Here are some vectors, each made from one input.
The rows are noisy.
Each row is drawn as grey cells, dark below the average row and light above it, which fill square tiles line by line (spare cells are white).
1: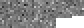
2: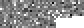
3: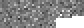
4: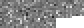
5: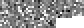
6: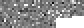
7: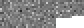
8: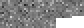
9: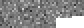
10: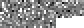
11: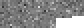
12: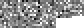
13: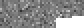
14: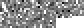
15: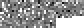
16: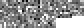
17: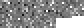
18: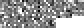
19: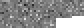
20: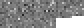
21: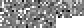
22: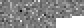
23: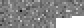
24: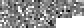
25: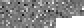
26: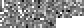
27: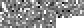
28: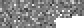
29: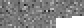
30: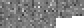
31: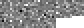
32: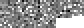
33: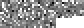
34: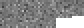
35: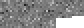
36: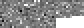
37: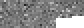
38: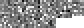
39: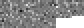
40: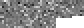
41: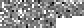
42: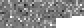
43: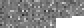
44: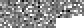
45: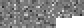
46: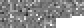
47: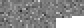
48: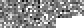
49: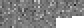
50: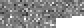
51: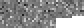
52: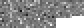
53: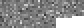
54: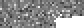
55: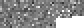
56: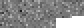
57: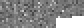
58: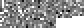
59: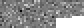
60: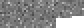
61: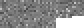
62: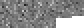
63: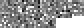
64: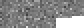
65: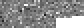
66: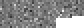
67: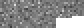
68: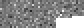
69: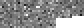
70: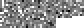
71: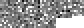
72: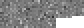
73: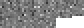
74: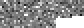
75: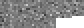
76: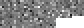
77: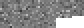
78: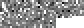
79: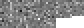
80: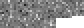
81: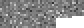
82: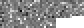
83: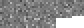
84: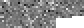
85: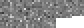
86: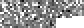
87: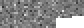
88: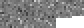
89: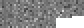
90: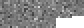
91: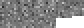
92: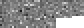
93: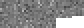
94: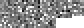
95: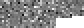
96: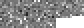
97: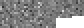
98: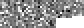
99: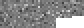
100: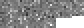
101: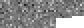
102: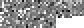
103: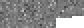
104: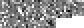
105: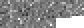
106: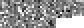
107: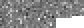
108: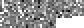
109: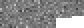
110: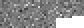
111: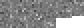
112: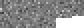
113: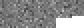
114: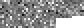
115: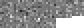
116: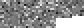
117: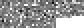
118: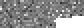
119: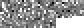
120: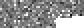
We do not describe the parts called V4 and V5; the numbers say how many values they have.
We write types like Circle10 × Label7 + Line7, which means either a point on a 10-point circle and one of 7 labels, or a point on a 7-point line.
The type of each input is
Bool × Bool × Bool × V4 × V5 + Line6.
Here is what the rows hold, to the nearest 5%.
About 25% of them hold a point on a 6-point line. The rest hold three true/false values, a value of V4 and a value of V5.
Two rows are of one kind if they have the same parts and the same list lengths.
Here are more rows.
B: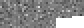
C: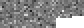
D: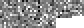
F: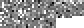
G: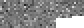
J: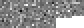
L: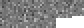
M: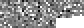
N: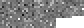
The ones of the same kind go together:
B, C, G, J, L, N
D, F, M

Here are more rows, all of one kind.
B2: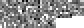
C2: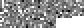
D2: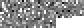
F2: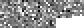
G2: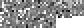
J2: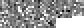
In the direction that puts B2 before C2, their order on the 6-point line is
B2, F2, J2, C2, G2, D2.
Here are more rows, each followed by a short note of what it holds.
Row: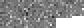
three true/false values, a value of V4 and a value of V5
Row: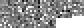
a point on a 6-point line
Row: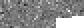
three true/false values, a value of V4 and a value of V5
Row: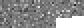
three true/false values, a value of V4 and a value of V5
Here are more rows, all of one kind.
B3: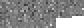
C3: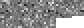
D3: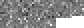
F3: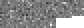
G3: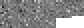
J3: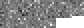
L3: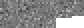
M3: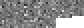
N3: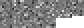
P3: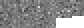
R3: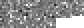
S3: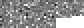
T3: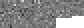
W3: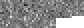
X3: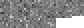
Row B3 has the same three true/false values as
F3, M3, R3 and S3.
